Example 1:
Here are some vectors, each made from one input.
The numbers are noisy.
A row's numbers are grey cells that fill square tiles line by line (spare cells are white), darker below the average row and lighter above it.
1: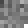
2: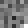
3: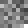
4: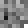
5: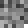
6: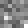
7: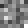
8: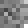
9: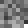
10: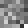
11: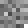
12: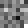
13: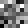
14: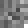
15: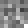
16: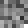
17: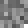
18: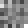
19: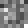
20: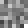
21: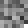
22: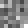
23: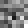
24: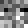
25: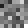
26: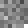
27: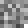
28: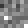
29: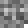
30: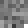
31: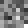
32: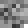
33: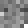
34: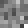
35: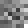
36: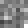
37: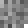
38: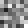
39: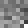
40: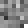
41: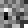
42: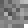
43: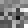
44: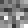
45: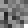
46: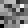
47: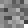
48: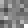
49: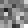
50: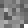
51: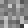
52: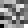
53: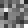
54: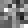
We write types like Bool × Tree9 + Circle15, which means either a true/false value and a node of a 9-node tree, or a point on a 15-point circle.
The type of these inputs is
List2(Line6).
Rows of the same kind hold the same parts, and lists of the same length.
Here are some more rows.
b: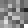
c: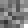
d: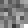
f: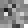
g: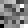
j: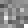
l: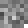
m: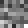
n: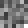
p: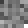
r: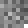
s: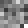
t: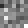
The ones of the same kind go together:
b, r, s
c, d, f, j, l, m, n, p, t
g

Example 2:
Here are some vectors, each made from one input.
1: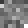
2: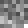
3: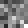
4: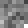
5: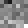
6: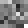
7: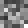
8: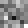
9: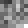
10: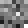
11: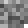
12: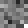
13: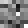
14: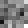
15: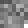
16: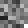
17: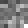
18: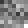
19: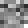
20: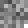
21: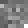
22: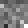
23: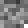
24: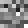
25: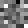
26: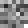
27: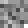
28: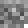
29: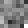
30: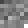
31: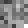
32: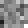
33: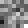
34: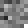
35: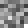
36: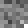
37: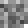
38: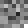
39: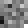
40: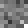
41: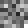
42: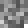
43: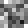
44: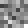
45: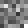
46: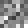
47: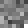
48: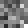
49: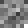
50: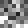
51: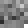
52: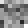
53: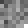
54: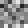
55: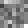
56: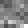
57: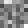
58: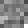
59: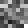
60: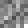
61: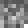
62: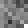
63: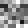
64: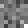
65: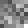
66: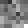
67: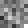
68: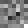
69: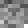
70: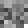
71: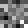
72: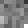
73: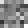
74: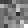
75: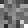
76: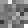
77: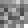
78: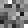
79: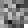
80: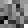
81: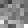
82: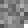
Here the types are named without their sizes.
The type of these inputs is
Bool × Bool × Bool + Circle.
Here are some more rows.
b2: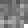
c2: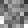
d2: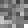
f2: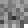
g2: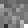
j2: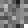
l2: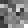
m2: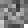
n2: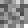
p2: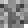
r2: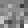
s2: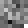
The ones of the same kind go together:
b2, c2, d2, g2, j2, l2, m2, r2, s2
f2, n2, p2

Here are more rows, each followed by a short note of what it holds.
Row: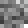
a point on a circle
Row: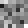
a point on a circle
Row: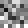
a point on a circle
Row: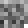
a point on a circle
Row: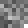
three true/false values
